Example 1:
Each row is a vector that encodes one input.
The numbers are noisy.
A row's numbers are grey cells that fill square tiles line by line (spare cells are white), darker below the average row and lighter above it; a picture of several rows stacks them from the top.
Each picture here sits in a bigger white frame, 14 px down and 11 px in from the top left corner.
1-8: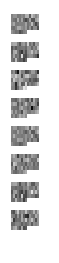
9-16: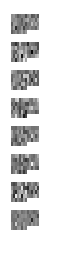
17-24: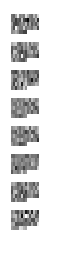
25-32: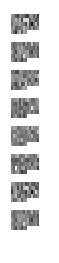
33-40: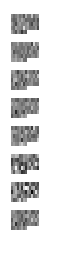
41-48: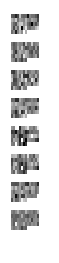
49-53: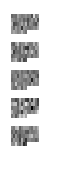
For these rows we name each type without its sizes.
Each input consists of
a point on a line.
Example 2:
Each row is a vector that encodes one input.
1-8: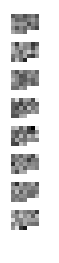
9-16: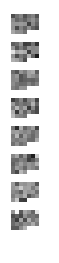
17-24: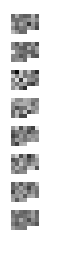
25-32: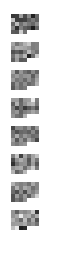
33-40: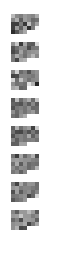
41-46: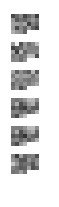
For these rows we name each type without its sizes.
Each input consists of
a point on a line.
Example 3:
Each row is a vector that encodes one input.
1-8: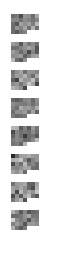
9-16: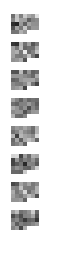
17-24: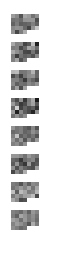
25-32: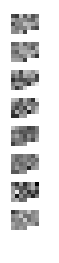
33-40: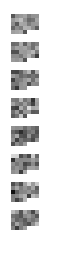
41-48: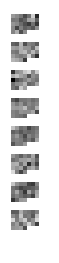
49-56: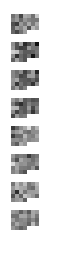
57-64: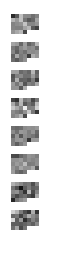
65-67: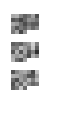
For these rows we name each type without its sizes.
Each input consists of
a point on a line.
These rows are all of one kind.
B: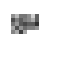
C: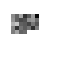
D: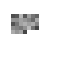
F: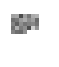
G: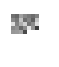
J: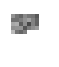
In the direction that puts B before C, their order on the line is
D, G, F, J, B, C.
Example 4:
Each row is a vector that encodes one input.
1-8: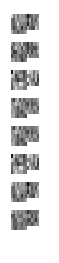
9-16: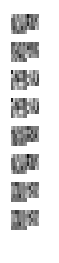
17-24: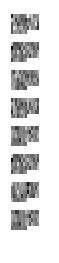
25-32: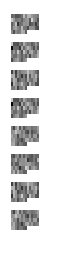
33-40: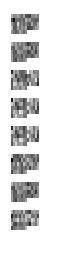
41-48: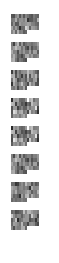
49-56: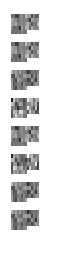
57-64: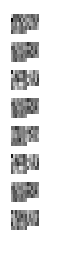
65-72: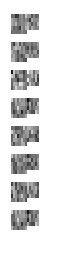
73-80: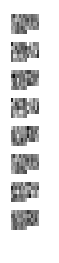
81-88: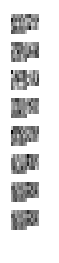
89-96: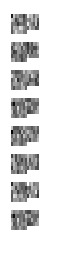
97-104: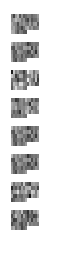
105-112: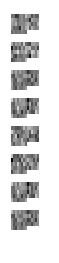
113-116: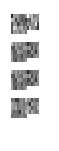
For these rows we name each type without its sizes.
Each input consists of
a point on a line.
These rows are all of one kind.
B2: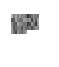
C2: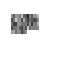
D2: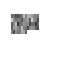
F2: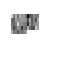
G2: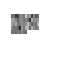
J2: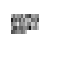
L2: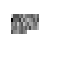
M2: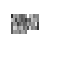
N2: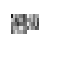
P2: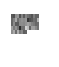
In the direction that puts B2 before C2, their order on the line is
L2, J2, B2, F2, C2, P2, G2, D2, M2, N2.
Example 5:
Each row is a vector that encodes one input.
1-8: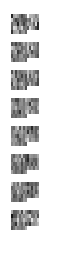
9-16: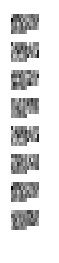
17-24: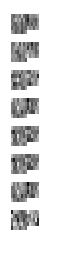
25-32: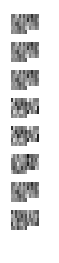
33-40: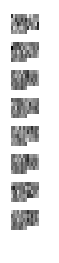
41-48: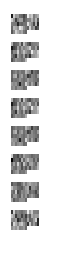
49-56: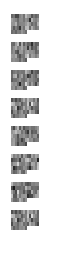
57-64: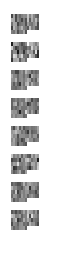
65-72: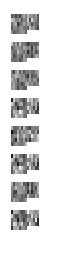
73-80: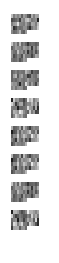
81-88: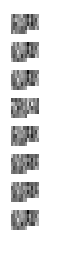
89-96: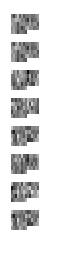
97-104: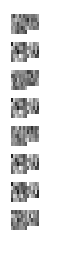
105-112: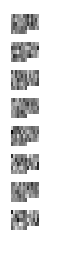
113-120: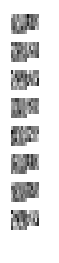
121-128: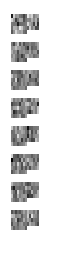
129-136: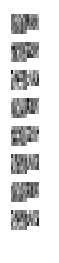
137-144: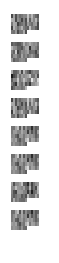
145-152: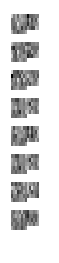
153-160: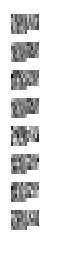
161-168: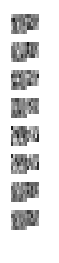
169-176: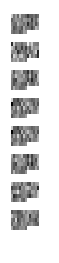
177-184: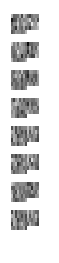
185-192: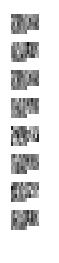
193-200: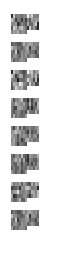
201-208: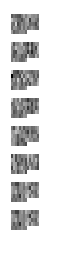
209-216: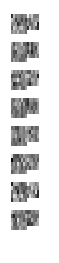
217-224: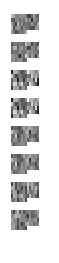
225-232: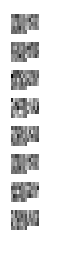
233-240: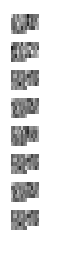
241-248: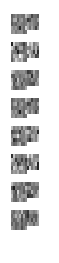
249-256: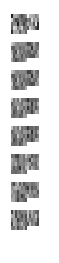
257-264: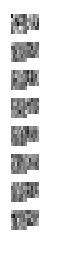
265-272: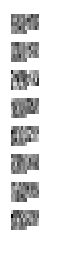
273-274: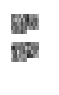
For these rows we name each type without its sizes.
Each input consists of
a point on a line.
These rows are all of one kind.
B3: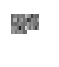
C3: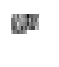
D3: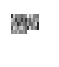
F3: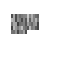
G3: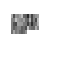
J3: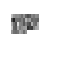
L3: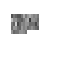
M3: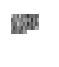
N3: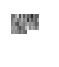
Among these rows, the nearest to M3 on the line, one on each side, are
C3 and J3.
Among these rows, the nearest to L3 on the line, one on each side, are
B3 and F3.
